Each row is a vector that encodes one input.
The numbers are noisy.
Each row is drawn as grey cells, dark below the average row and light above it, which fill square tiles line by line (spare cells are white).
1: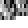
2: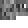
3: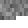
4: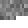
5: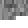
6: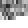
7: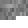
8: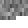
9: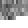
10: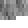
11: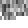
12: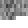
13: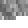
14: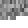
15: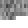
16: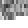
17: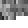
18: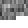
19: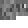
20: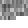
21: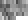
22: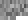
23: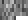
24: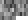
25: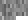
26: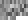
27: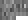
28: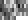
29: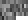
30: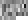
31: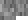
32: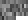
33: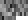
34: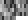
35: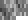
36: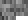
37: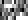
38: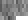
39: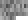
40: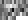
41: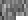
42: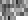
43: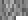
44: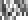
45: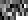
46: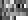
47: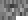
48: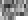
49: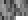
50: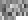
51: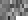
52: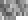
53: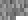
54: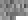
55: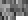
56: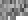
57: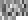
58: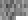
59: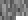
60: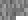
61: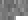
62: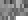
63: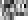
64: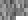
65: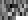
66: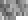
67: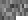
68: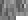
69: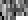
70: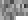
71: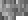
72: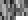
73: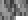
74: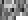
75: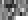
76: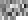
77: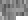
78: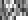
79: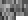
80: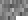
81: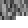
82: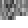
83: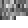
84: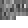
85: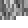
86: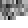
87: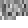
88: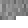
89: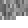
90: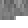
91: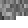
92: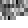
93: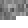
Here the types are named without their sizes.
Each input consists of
a point on a line.
